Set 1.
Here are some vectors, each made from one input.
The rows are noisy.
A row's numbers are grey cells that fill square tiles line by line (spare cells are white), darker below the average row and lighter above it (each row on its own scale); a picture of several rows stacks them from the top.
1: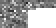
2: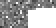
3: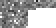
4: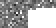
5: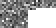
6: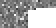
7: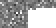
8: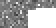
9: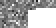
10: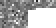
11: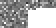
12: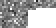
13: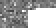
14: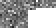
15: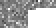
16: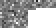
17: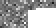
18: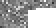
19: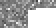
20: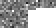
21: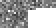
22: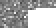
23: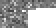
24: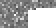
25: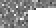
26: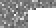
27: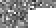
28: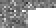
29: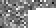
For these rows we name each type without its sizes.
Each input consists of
a label.
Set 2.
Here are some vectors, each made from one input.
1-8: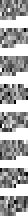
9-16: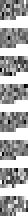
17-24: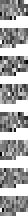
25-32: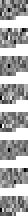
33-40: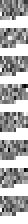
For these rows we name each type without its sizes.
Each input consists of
either a fixed value, or three true/false values.
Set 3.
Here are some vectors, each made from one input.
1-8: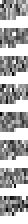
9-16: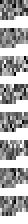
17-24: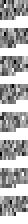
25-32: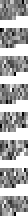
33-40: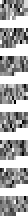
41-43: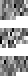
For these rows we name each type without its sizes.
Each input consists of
a label.
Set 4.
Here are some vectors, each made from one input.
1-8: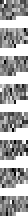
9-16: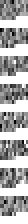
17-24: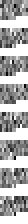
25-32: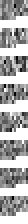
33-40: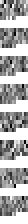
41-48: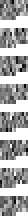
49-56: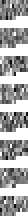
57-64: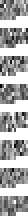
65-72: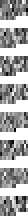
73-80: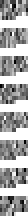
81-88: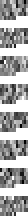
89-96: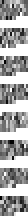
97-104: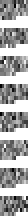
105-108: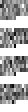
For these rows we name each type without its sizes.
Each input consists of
a label.
